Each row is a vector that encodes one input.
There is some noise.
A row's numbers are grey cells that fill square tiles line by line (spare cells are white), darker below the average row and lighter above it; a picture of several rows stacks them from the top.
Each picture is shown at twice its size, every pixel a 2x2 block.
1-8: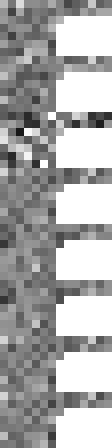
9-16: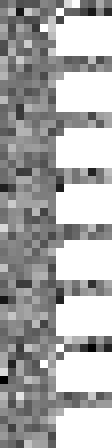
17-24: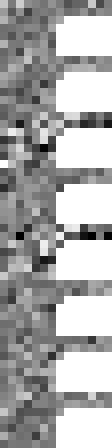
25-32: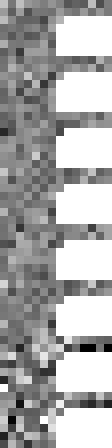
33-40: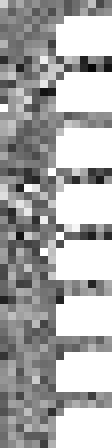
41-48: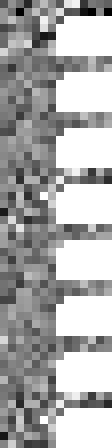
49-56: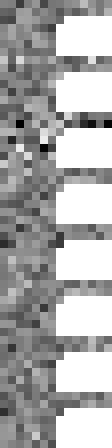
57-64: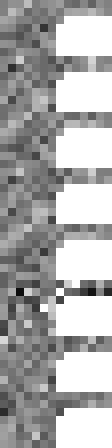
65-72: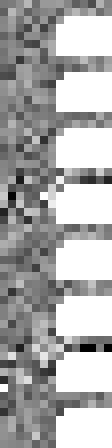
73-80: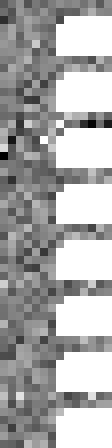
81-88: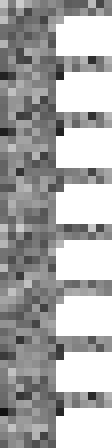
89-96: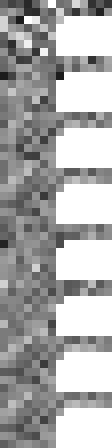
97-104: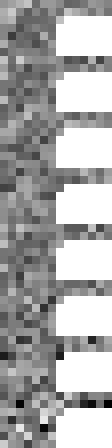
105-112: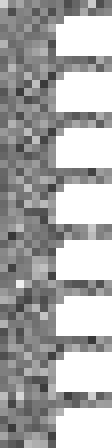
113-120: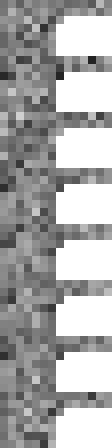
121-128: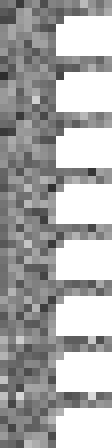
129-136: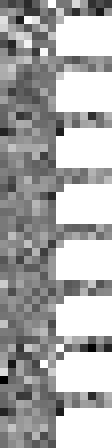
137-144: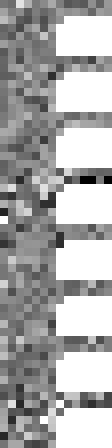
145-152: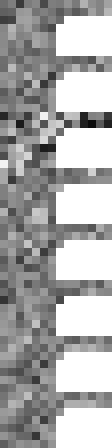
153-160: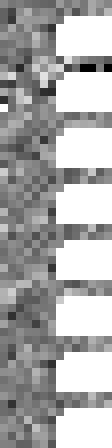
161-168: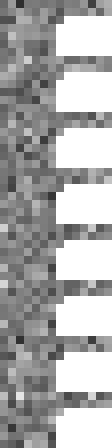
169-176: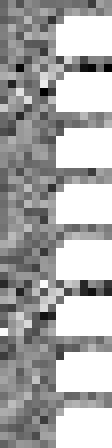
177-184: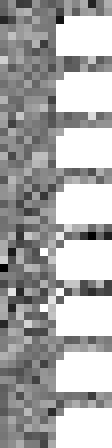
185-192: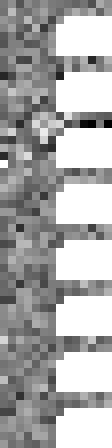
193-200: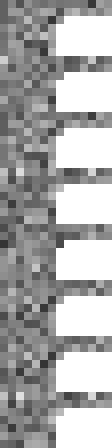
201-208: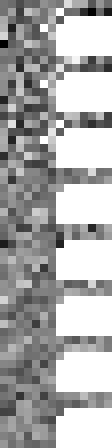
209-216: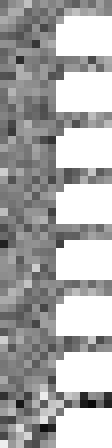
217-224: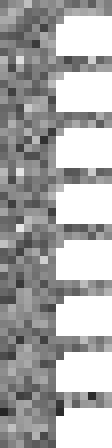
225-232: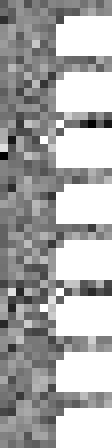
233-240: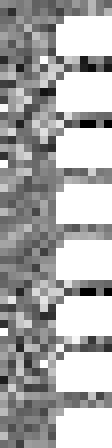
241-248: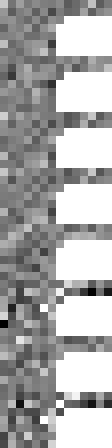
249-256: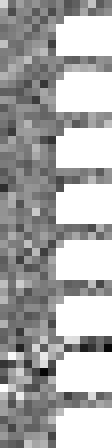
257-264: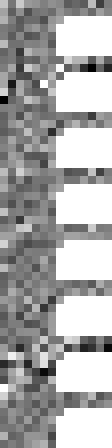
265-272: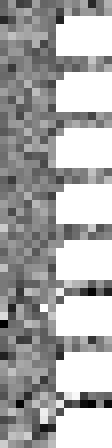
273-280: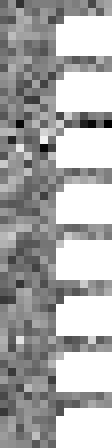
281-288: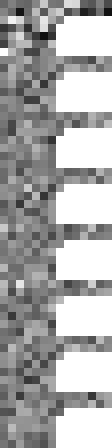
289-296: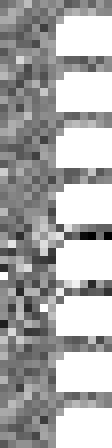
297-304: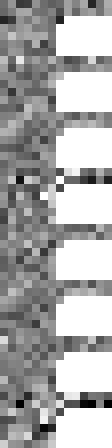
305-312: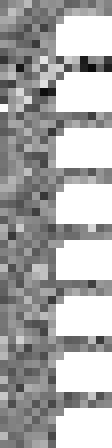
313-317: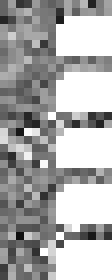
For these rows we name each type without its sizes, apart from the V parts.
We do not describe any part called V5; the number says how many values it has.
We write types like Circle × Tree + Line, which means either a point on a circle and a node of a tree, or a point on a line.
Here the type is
Bool × V5 + Circle + Unit.
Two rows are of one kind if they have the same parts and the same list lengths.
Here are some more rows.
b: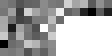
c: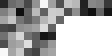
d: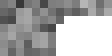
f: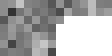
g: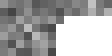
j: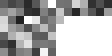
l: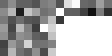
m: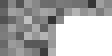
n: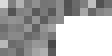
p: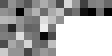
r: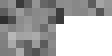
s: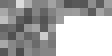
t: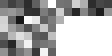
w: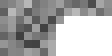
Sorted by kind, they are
b, c, l, p
d, f, g, m, n, r, s, w
j, t

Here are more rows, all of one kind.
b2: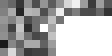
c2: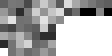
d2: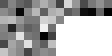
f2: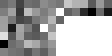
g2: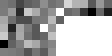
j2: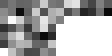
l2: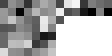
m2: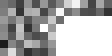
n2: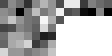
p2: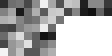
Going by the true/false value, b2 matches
f2, g2 and m2.
